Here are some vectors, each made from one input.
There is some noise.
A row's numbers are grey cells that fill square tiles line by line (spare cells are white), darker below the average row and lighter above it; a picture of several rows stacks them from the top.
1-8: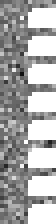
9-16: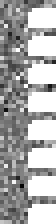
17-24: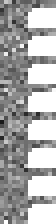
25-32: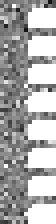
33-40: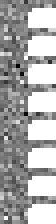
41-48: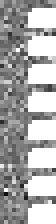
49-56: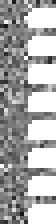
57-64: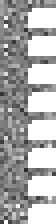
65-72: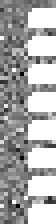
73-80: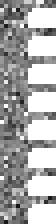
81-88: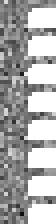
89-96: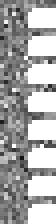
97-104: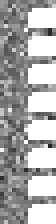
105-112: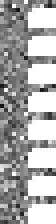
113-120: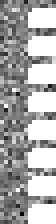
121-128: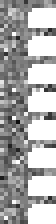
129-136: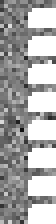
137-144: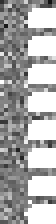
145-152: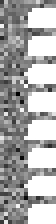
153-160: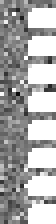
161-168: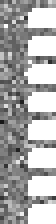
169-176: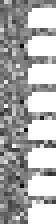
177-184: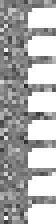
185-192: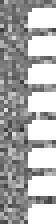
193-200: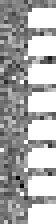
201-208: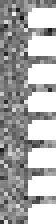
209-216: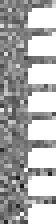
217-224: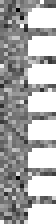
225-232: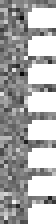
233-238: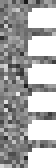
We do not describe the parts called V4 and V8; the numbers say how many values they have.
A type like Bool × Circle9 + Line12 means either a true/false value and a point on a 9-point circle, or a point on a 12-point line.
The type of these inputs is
Line6 × V8 + Line7 × (Line7 + V4).
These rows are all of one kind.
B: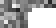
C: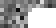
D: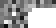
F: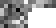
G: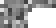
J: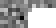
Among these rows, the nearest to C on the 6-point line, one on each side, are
F and J.
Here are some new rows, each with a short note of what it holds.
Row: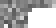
a point on a 7-point line and a value of V4
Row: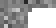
a point on each of two 7-point lines
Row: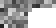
a point on a 7-point line and a value of V4
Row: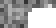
a point on each of two 7-point lines
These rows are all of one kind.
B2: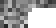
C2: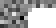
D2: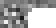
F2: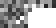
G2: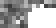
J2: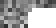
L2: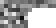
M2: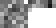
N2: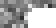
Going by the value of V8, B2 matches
J2 and M2.
